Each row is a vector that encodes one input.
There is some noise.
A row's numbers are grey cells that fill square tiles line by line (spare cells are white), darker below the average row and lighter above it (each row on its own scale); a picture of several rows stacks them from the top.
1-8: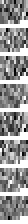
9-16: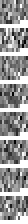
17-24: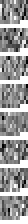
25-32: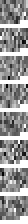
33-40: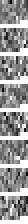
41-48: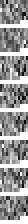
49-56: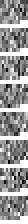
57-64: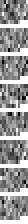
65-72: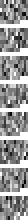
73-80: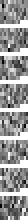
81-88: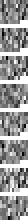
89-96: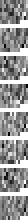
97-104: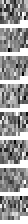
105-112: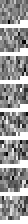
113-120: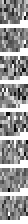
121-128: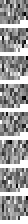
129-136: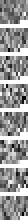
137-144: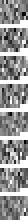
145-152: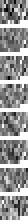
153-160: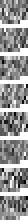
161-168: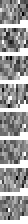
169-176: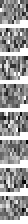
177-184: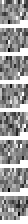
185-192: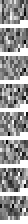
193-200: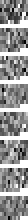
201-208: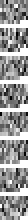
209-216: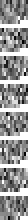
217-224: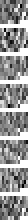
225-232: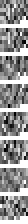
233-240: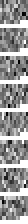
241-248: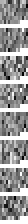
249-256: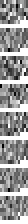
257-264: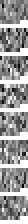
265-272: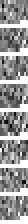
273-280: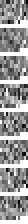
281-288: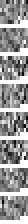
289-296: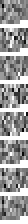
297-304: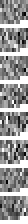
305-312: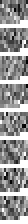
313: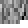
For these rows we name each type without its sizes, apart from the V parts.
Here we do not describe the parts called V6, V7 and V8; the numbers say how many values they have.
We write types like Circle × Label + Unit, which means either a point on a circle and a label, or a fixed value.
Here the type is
(Bool × V6 + V8) × Label + Circle × V7.
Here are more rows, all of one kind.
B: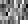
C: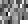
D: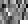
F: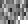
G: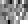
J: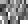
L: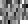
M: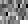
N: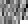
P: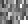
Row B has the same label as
C, D, J and M.
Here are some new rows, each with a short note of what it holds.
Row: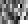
a point on a circle and a value of V7
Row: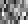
a point on a circle and a value of V7
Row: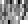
a label and a value of V8
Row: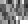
a label and a value of V8
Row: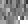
a label and a value of V8
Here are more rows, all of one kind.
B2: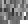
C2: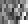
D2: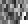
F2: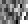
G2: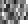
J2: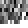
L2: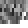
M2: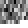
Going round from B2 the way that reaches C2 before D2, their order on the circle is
B2, L2, C2, F2, D2, M2, G2, J2.
